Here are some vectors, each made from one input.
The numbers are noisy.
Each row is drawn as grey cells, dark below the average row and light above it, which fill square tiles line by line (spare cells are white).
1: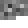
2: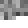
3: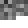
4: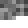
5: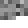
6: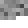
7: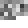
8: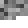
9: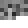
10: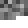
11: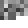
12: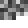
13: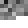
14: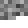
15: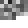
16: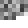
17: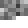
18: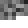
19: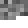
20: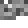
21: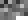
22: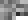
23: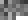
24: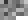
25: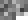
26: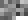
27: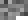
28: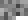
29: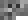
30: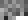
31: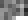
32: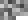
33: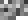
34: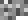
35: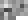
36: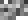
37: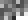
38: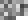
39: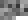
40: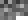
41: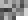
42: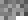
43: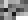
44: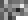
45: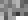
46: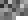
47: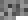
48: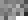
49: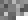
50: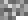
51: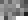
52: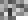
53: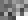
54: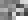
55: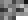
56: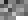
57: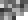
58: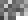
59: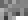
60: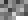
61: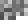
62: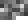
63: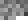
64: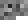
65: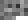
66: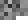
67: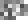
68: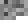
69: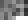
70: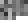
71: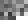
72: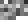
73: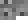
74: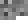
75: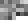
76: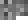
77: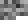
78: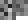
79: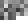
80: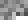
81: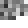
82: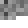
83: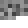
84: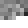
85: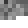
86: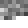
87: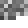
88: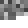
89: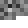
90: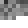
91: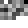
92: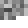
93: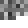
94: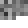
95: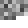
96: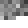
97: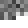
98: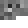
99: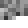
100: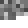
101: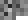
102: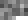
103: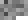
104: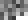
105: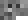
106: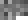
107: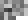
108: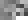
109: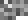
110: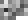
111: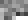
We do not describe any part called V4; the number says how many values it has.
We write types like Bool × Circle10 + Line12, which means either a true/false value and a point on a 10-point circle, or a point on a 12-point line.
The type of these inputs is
Circle8 × (Line5 + V4).
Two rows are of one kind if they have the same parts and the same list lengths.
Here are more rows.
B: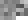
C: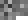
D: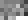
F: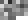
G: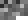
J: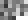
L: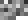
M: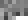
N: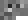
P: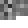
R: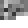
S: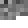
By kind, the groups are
B, C, D, G, M, N, P, S
F, J, L, R

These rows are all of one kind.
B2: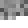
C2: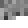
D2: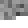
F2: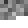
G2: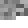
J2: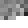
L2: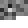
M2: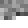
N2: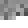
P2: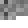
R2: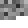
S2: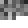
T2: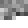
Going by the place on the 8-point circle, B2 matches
G2, J2 and N2.
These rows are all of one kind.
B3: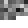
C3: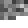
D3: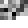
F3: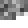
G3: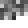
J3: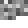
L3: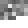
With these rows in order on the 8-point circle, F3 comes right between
B3 and D3.
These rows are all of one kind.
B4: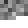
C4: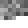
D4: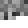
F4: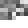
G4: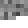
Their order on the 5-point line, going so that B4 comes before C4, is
F4, G4, D4, B4, C4.
